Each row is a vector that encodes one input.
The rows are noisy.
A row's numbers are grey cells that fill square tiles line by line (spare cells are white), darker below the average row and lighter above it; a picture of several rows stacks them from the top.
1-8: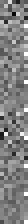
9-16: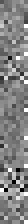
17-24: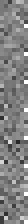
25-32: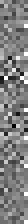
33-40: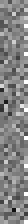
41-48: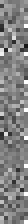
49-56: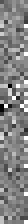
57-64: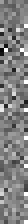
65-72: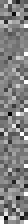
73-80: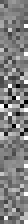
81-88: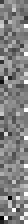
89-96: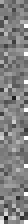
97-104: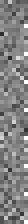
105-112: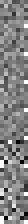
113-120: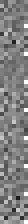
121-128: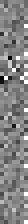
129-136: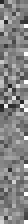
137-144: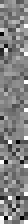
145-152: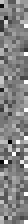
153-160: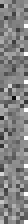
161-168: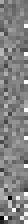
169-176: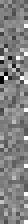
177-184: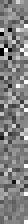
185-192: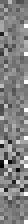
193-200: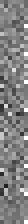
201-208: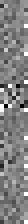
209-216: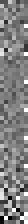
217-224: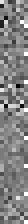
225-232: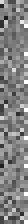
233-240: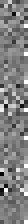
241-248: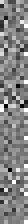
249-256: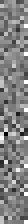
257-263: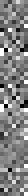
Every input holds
a point on an 18-point line.
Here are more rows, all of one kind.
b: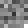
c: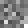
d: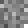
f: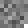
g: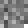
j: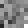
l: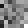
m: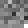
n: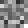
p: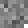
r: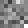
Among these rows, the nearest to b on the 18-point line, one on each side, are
l and m.
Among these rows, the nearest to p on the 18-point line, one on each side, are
f and r.
